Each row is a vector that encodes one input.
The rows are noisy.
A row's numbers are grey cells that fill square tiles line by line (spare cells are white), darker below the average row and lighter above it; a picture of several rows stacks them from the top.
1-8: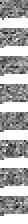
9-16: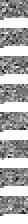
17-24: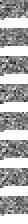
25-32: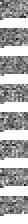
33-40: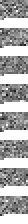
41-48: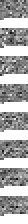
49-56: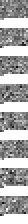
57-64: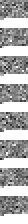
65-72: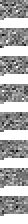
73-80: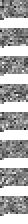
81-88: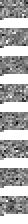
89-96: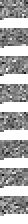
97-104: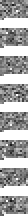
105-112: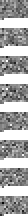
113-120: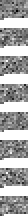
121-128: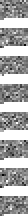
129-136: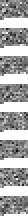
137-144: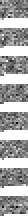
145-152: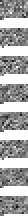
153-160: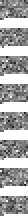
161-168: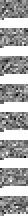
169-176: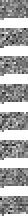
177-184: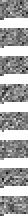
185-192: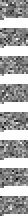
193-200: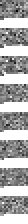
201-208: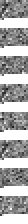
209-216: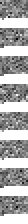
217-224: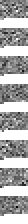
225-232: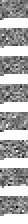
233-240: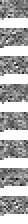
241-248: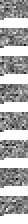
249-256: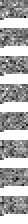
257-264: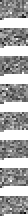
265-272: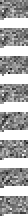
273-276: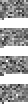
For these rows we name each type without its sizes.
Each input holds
a point on each of two lines and a true/false value.
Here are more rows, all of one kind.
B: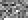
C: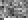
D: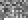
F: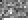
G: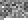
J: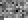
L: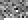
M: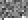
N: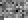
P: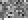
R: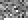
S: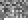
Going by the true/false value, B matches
C, G and M.
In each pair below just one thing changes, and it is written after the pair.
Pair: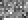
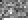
the place on one of the two lines
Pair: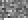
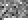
the place on one of the two lines
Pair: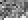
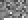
the place on one of the two lines
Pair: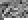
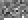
the place on one of the two lines
